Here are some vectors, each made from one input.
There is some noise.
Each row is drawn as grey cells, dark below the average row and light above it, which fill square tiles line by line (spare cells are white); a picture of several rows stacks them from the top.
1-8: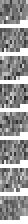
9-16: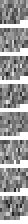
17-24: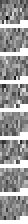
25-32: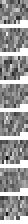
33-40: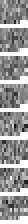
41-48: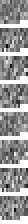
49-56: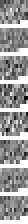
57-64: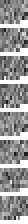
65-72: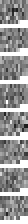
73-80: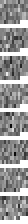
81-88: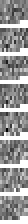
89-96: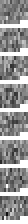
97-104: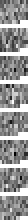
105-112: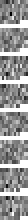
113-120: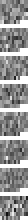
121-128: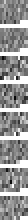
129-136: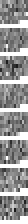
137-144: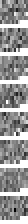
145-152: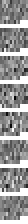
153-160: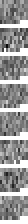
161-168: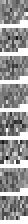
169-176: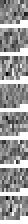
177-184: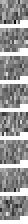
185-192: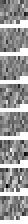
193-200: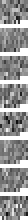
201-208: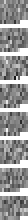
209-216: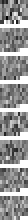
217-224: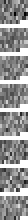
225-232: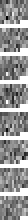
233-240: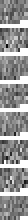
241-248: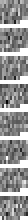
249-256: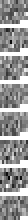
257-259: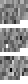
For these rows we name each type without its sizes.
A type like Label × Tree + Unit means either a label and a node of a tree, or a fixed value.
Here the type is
(Bool × Circle + Unit) × Tree + List(Line).
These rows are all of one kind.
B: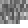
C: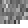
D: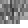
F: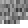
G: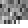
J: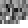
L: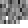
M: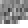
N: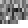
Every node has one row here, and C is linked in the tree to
G and J.
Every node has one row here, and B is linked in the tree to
D.
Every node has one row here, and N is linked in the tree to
G.
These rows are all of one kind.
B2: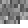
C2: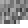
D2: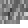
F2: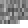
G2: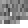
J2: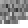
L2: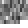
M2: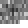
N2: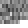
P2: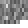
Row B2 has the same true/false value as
D2, L2 and P2.
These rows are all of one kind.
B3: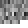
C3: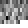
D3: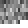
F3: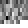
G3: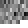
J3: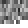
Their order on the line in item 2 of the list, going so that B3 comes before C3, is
B3, F3, J3, C3, D3, G3.
